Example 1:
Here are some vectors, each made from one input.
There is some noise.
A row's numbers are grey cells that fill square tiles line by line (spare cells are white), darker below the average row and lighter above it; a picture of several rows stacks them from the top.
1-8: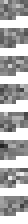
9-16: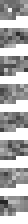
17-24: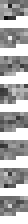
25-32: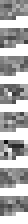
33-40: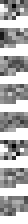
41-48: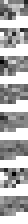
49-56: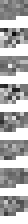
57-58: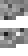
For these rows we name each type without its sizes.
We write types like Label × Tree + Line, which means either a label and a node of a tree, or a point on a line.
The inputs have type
Tree + Unit.
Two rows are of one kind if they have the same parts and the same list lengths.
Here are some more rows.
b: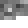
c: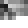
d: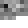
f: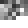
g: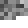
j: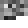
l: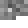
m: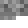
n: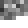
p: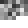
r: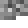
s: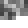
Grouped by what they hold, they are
b, c, d, g, j, l, m, n, r, s
f, p

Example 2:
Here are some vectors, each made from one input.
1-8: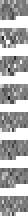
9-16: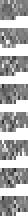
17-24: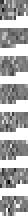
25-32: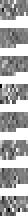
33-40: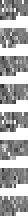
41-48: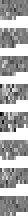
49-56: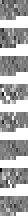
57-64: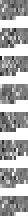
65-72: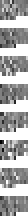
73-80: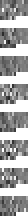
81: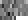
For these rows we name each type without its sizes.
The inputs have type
Tree.
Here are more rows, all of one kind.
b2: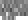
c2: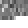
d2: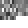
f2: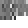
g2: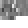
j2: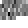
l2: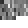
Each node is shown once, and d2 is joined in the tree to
c2.
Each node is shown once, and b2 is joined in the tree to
g2 and j2.
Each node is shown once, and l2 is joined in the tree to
f2.
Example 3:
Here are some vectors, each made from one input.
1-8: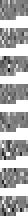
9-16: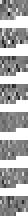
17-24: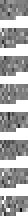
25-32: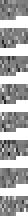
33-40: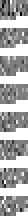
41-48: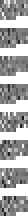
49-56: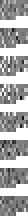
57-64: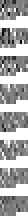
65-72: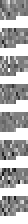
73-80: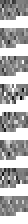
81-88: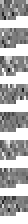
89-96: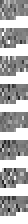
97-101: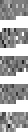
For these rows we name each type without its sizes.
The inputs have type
Tree + Unit.
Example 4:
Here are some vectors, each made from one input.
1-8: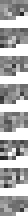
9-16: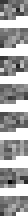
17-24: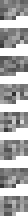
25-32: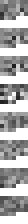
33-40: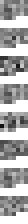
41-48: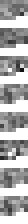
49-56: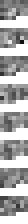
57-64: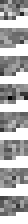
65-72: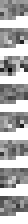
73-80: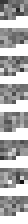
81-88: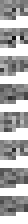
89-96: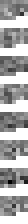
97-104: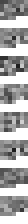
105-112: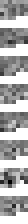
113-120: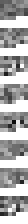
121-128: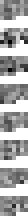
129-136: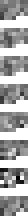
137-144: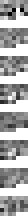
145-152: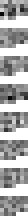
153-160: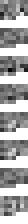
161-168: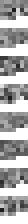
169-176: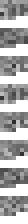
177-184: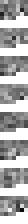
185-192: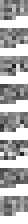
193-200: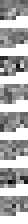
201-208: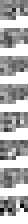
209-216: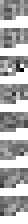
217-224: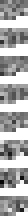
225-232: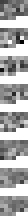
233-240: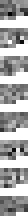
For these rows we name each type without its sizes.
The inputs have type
Label.
